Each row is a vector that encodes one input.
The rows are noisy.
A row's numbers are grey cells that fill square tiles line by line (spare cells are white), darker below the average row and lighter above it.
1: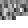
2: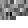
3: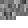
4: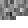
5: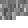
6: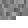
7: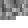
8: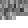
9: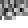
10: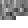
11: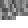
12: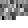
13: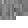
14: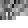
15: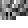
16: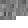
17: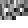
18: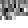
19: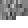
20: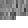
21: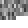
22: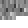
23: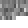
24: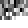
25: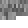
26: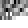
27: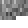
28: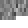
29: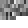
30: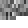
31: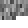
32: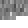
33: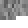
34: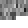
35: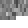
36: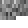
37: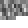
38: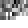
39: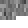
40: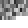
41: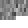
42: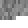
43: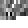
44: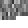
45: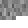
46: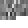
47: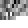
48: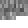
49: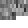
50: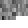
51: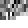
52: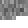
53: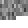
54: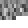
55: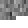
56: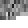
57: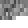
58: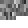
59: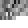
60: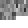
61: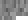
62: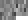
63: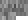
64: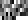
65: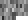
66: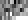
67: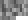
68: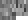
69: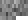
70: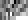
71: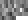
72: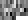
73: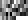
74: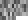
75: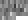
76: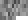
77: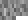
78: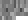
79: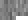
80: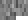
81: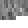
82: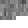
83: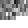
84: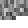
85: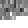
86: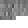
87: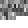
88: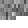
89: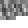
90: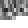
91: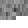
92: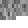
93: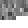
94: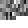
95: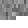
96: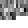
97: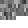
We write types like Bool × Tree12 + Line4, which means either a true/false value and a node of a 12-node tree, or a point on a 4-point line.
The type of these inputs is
Line4 + Line8.
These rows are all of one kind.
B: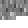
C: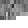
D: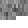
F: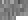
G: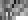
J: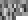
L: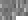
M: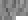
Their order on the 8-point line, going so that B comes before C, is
F, D, J, B, M, L, G, C.
